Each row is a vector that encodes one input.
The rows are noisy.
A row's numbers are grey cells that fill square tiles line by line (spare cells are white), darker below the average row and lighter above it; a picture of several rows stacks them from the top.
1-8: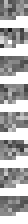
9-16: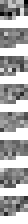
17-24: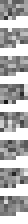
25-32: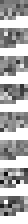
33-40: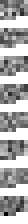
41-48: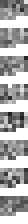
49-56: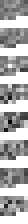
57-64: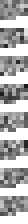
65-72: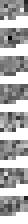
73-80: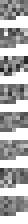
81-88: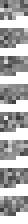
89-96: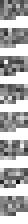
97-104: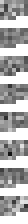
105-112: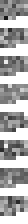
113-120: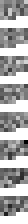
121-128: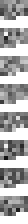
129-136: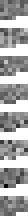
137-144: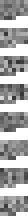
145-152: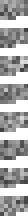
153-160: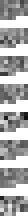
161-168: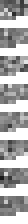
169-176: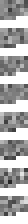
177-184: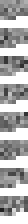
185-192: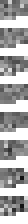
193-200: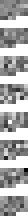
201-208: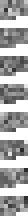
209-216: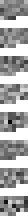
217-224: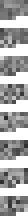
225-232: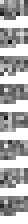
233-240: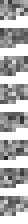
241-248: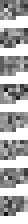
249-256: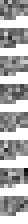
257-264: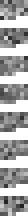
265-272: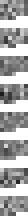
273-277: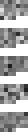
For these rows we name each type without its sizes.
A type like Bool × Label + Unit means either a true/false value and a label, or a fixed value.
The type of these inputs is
(Bool × Bool × Bool × Bool + Unit) × Label.
